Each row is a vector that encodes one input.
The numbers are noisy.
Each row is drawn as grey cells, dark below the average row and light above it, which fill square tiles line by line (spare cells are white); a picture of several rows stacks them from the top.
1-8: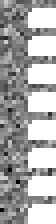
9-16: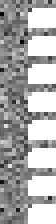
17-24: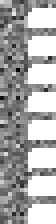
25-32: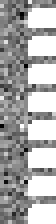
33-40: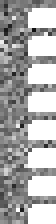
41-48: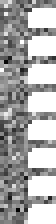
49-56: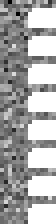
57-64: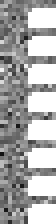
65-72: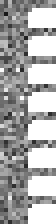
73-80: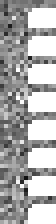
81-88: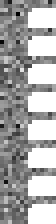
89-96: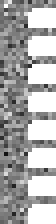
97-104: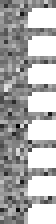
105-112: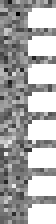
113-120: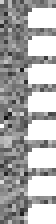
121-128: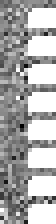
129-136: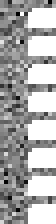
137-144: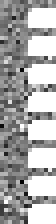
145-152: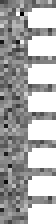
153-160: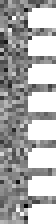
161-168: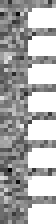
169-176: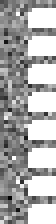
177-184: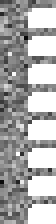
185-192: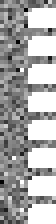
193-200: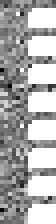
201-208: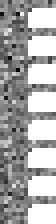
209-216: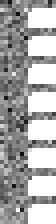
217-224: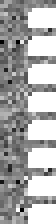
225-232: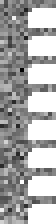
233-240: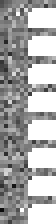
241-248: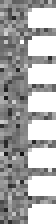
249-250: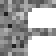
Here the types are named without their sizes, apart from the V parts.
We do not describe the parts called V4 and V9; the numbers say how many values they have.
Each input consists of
a true/false value and a value of V4, together with either a node of a tree, or a value of V9.
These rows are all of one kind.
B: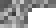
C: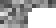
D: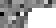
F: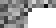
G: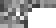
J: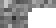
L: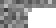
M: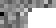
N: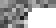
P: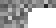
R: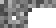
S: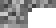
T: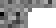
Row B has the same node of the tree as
L, M, N and R.
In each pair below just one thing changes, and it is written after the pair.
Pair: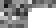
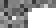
the value of V9
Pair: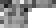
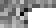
the value of V9
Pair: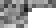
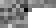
the value of V4
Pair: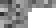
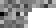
the value of V9
